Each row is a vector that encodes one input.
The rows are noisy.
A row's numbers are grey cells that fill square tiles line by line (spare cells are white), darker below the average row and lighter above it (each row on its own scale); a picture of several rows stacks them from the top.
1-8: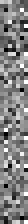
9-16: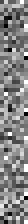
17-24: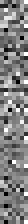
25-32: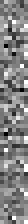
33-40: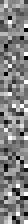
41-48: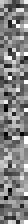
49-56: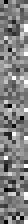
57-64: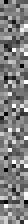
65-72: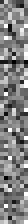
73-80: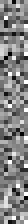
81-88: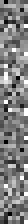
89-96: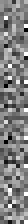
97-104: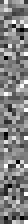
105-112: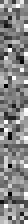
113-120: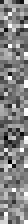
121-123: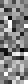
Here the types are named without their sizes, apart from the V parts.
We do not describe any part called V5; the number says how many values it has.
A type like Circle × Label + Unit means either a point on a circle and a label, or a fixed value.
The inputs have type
Bool × Label × List(V5).
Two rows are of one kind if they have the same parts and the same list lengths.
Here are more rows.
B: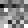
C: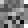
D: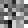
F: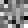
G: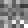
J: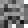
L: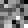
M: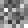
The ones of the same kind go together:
B, D, G, M
C, J
F, L

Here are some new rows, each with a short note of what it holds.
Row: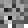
a label and a true/false value, together with a list of one item
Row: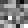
a label and a true/false value, together with the empty list
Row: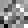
a label and a true/false value, together with a list of one item
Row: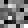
a label and a true/false value, together with the empty list
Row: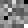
a label and a true/false value, together with the empty list
